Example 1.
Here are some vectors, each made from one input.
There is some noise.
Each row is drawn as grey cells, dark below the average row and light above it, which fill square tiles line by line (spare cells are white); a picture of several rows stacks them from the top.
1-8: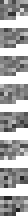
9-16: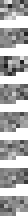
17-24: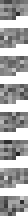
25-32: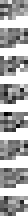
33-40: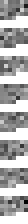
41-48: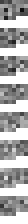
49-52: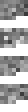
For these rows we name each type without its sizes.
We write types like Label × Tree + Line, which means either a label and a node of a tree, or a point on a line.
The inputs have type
Bool × Line.
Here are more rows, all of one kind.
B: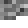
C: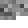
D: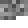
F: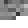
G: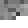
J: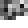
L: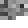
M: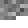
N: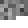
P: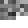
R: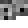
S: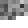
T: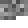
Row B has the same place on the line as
D, M and T.
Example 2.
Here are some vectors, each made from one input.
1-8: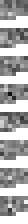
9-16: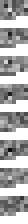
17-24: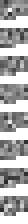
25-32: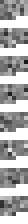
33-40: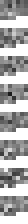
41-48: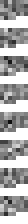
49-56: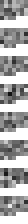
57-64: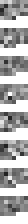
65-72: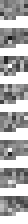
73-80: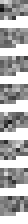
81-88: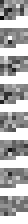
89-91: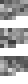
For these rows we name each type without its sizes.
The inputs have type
Bool × Bool × Bool × Bool + Line.
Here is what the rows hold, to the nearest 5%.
About 20% of them hold a point on a line. The rest hold four true/false values.
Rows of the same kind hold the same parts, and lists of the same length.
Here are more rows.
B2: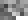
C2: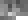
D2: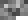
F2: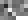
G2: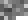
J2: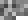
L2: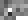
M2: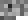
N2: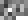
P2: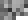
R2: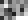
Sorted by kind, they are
B2, D2, F2, G2, J2, L2, N2, P2, R2
C2, M2

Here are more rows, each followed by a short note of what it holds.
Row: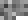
four true/false values
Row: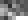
a point on a line
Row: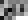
four true/false values
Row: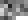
a point on a line
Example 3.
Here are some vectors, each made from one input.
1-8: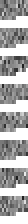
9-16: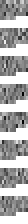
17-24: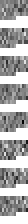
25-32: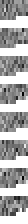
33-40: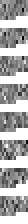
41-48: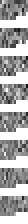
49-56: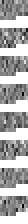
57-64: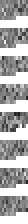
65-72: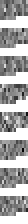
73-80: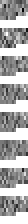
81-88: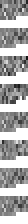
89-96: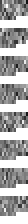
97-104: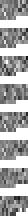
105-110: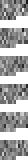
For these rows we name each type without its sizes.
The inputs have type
Line + Tree.
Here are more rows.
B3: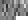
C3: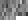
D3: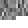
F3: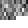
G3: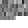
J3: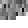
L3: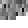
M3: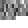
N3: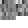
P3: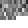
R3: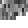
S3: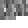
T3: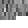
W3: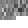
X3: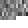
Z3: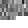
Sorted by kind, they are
B3, C3, D3, G3, M3, N3, S3, T3, X3, Z3
F3, J3, L3, P3, R3, W3

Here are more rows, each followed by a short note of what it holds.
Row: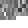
a point on a line
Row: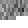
a point on a line
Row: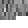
a node of a tree
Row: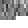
a node of a tree
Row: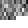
a point on a line
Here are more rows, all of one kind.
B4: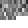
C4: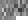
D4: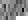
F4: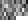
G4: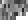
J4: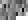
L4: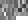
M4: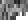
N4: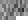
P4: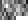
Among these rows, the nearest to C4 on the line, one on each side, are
L4 and N4.
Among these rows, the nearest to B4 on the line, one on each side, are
F4 and L4.
